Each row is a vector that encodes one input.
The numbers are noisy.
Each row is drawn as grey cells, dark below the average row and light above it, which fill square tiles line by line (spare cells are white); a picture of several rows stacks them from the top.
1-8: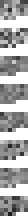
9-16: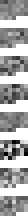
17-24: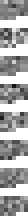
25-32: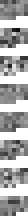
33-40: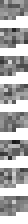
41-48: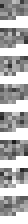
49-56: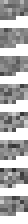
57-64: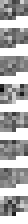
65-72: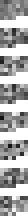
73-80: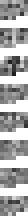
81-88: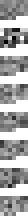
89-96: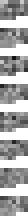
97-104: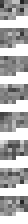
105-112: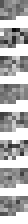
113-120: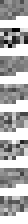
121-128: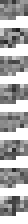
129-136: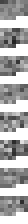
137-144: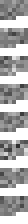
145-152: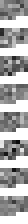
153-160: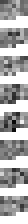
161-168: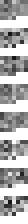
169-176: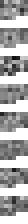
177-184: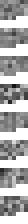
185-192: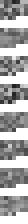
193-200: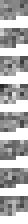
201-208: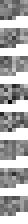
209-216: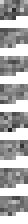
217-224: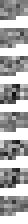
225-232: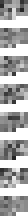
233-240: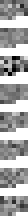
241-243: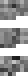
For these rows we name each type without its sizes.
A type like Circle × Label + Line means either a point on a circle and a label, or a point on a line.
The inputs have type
Bool × Bool × Bool + Circle + Label.
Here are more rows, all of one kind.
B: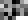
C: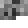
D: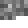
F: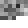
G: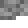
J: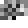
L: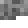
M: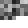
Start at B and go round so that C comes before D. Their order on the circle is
B, C, L, D, J, M, F, G.
